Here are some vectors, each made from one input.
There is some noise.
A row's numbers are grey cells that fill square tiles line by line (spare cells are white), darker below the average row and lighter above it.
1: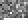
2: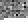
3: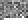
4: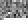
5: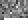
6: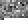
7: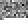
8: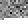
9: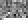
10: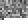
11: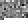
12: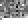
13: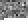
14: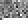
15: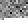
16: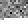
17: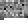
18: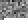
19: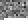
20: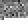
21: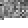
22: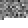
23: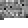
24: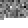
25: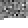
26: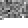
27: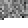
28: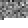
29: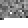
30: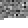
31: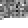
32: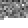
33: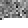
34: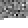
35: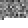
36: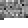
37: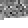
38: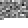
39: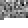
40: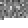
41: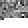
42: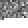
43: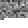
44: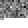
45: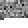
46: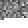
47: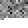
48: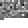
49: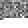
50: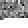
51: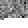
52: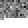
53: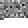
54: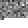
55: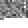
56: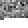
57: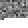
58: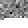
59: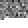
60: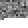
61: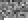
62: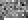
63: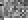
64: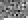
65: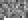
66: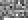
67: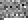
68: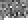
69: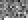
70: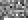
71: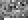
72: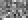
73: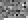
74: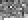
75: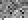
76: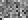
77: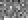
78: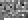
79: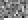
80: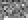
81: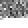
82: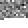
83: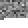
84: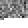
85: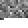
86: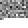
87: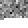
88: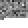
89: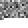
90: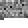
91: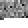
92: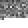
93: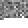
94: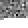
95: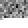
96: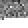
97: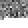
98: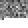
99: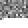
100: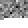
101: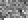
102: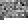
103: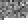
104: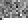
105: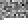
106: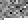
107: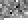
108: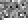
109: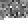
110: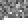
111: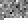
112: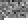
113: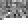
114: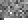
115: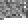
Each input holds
three true/false values, together with either one of 8 labels, or a point on a 10-point line.
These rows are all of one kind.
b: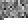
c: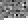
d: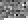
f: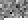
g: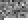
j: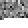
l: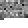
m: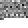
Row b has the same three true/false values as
j and l.
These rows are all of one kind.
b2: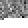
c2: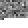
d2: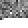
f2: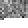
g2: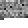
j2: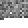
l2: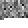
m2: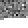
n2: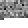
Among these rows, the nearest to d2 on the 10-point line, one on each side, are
l2 and m2.
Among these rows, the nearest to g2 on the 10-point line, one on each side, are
j2 and n2.
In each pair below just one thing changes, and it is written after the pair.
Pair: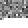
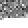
one of the three true/false values
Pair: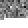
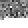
the label
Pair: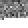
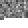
one of the three true/false values
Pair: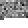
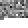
the label
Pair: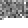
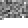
the label
